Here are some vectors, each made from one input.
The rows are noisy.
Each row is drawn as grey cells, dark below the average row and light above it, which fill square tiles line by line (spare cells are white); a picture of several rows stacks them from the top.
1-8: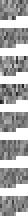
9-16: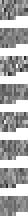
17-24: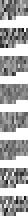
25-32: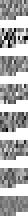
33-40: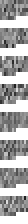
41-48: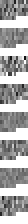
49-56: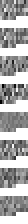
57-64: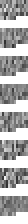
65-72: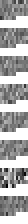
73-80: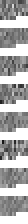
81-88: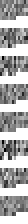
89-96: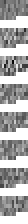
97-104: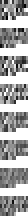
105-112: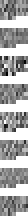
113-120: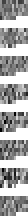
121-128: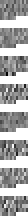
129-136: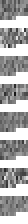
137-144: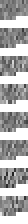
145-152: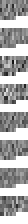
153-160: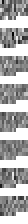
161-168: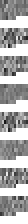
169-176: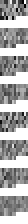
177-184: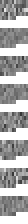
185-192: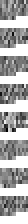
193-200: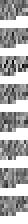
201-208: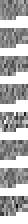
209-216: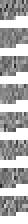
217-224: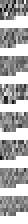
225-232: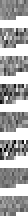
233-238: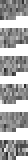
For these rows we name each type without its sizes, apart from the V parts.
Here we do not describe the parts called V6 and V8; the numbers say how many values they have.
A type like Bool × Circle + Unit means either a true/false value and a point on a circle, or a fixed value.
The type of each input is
Line × (Line + V6) + V8.
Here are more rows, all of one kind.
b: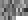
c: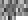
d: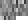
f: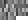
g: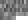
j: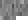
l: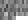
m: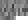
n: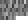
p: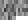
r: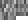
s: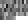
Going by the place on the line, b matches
f, m and r.
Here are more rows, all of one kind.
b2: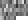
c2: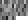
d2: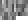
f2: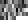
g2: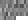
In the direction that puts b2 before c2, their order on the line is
d2, f2, g2, b2, c2.
